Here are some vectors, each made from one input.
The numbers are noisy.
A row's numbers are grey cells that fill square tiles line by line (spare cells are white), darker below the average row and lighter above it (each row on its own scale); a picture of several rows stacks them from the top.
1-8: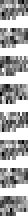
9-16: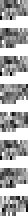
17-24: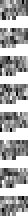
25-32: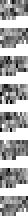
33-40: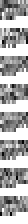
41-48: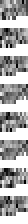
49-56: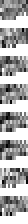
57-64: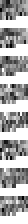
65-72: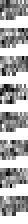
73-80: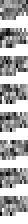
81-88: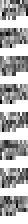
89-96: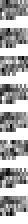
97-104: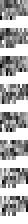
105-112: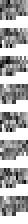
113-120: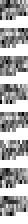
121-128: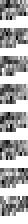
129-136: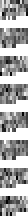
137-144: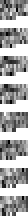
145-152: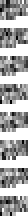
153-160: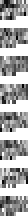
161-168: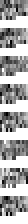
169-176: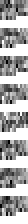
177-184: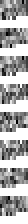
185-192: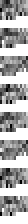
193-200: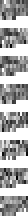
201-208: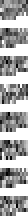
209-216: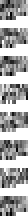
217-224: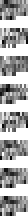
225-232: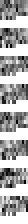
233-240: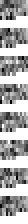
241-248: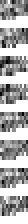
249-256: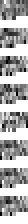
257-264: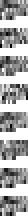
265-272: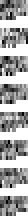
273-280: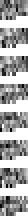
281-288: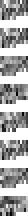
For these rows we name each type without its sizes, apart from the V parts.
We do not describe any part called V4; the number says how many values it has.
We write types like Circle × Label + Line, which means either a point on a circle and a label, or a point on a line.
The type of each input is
Label + Tree × V4.
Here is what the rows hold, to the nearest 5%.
About 40% of them hold a label. The rest hold a node of a tree and a value of V4.
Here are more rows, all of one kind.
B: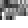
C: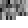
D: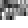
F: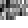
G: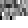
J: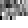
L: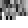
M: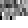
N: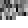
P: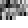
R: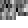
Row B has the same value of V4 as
L and M.
